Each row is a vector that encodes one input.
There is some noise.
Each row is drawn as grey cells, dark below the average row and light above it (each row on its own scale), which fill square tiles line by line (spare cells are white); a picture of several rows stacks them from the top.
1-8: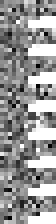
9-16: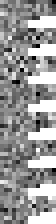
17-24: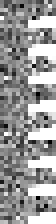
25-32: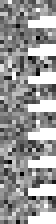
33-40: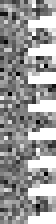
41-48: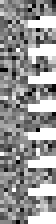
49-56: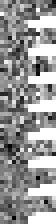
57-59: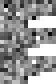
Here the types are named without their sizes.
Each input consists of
a point on each of two lines and a true/false value.
